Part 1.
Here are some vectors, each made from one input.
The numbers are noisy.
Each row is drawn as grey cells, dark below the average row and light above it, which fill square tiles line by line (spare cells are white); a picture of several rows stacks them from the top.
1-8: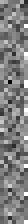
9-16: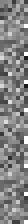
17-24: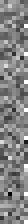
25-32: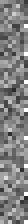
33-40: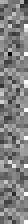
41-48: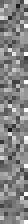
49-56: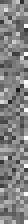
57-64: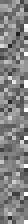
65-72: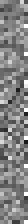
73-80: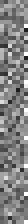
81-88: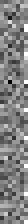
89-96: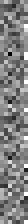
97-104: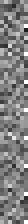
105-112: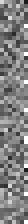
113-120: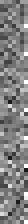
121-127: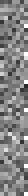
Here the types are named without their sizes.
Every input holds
a point on a circle and a true/false value.
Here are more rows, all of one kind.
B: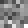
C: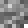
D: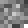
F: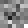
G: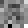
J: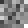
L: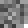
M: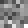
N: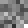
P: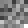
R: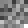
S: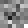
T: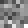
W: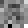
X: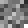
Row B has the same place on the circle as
M, P, R and T.
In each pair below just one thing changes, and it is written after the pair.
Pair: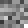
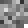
the place on the circle
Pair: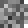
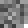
the true/false value
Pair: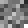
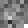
the place on the circle
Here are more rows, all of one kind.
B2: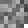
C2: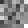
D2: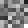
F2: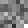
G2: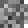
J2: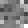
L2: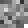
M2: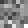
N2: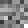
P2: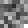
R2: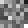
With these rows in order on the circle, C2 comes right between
F2 and N2.
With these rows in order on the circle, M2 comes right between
D2 and J2.
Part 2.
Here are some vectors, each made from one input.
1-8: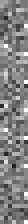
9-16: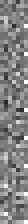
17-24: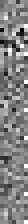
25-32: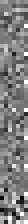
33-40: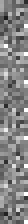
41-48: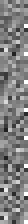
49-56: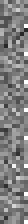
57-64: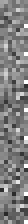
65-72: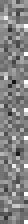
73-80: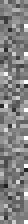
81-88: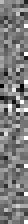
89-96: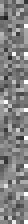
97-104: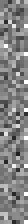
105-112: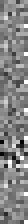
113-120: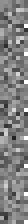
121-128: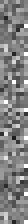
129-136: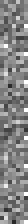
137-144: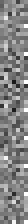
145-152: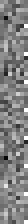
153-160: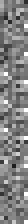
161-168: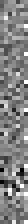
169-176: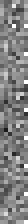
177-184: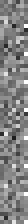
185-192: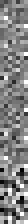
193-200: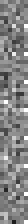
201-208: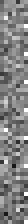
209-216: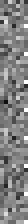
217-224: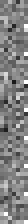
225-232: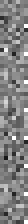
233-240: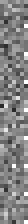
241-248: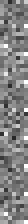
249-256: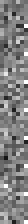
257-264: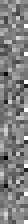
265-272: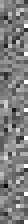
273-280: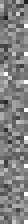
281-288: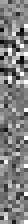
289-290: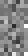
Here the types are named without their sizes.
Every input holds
a list of points on a line.
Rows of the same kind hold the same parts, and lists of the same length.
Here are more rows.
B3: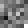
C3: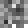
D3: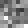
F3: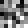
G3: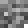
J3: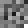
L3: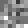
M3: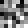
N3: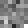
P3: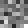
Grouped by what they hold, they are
B3, C3, G3, J3
D3, L3, N3, P3
F3, M3

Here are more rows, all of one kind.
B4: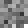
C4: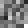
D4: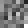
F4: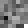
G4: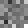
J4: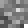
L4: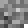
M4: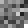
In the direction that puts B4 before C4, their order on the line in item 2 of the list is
M4, B4, L4, J4, G4, F4, C4, D4.
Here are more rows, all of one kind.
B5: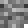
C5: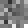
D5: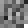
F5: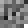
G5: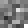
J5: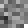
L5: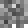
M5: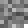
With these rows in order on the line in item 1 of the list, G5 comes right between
F5 and J5.
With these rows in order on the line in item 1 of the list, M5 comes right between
B5 and C5.
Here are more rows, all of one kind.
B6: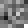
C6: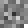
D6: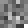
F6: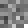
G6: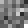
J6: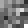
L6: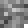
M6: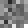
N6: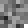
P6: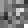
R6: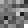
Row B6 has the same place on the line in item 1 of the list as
J6 and P6.
